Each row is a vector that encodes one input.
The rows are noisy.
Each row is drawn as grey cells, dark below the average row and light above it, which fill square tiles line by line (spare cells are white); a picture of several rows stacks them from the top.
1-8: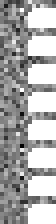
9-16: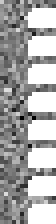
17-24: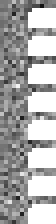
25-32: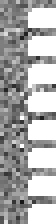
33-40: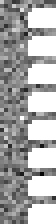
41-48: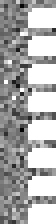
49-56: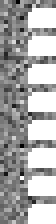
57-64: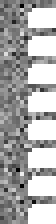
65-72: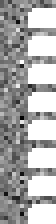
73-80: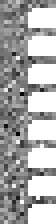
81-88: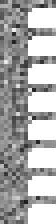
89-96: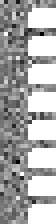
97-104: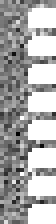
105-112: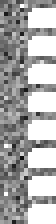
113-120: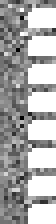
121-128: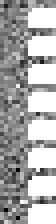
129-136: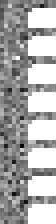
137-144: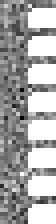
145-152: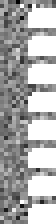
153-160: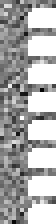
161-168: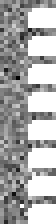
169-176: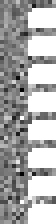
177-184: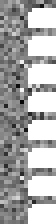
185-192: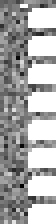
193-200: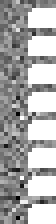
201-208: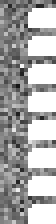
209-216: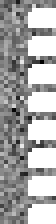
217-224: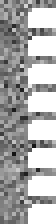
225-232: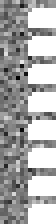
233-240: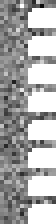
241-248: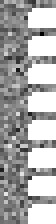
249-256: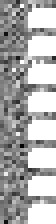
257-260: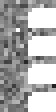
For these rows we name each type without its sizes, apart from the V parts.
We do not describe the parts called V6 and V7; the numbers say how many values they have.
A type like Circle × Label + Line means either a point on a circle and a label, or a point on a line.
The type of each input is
Bool × (Circle + Unit) × Label × V6 × V7.
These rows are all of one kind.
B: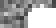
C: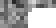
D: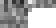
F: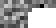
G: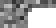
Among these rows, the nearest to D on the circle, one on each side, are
C and F.
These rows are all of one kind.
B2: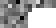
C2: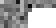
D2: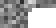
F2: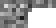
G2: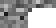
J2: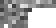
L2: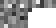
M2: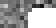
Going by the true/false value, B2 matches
C2 and D2.
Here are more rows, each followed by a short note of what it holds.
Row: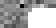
a label, a true/false value, a value of V6 and a value of V7
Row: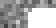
a label, a true/false value, a value of V6 and a value of V7
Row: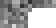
a label, a true/false value, a value of V6 and a value of V7
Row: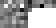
a point on a circle, a label, a true/false value, a value of V6 and a value of V7
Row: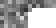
a label, a true/false value, a value of V6 and a value of V7
